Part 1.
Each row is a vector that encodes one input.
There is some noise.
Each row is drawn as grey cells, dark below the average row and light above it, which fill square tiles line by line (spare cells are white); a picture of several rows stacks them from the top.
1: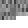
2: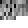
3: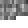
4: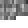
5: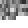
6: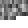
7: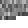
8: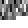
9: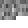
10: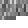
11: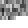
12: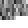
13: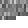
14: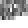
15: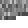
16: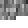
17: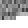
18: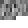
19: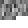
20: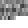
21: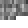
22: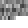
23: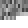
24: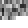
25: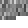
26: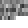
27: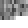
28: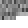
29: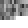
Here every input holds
a point on a 6-point circle.
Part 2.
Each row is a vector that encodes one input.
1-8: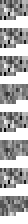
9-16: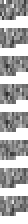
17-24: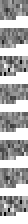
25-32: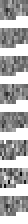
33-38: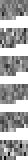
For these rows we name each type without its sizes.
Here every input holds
either a fixed value, or a node of a tree.
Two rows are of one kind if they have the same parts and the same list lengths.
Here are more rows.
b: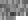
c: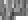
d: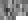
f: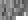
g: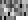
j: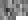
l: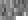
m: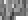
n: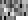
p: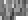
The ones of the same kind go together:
b, c, d, f, j, l, m, p
g, n

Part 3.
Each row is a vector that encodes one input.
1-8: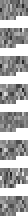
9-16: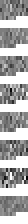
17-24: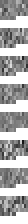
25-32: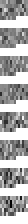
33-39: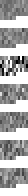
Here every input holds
a point on a 4-point line.
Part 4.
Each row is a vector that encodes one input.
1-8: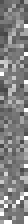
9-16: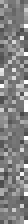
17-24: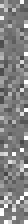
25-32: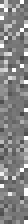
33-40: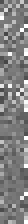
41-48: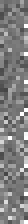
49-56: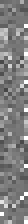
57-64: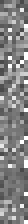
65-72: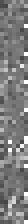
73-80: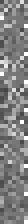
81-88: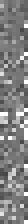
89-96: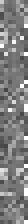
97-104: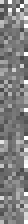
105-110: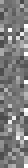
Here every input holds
a point on a 5-point line.
